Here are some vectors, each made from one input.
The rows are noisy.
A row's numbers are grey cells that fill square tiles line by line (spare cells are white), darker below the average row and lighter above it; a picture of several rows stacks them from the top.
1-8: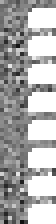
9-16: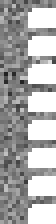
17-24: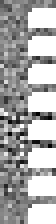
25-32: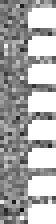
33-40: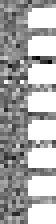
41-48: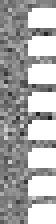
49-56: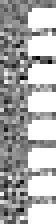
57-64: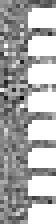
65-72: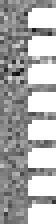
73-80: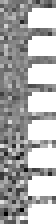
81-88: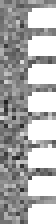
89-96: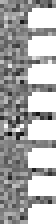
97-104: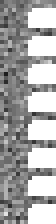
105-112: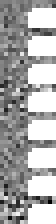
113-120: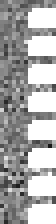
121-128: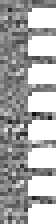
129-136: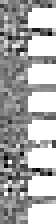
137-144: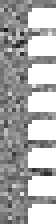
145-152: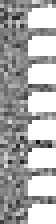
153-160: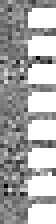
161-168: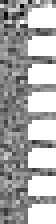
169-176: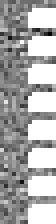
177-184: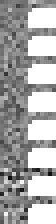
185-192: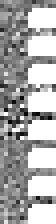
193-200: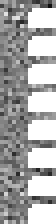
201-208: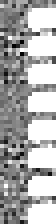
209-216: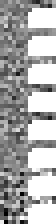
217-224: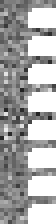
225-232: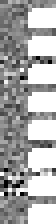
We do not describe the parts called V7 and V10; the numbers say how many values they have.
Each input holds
a point on a 9-point line and a value of V10, together with either a fixed value, or a true/false value and a value of V7.
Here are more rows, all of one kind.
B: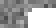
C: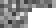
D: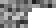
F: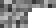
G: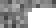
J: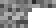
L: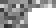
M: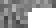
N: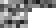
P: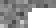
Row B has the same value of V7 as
D, J and M.
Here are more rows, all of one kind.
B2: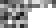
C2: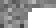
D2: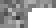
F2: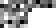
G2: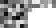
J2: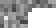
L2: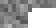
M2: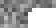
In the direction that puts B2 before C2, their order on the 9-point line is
J2, G2, M2, D2, L2, B2, F2, C2.
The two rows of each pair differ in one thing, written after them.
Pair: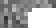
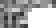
the true/false value
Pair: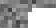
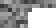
the place on the 9-point line
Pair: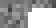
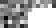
the value of V7
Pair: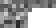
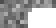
the place on the 9-point line
